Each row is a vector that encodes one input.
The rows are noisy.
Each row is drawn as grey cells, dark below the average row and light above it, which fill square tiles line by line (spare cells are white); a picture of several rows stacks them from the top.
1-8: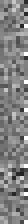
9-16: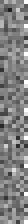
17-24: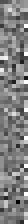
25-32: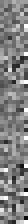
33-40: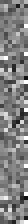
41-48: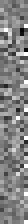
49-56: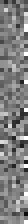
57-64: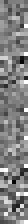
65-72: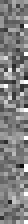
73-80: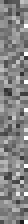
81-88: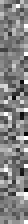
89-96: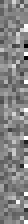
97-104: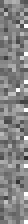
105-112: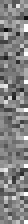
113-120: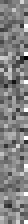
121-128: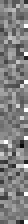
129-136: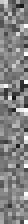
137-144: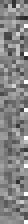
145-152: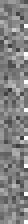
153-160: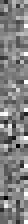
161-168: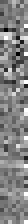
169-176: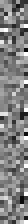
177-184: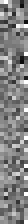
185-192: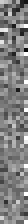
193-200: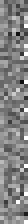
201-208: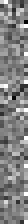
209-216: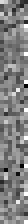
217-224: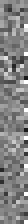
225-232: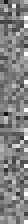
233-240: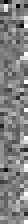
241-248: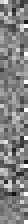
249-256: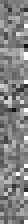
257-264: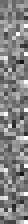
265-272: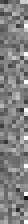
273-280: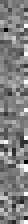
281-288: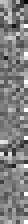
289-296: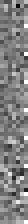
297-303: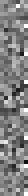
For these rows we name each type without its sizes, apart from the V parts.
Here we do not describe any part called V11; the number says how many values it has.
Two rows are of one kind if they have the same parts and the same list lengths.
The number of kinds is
4.
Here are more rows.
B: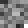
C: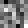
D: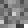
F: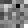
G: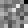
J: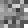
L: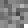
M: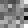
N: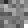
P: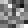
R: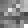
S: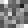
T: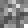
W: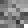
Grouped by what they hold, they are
B, D, F, N, R, T, W
C, G, L, M
J
P, S

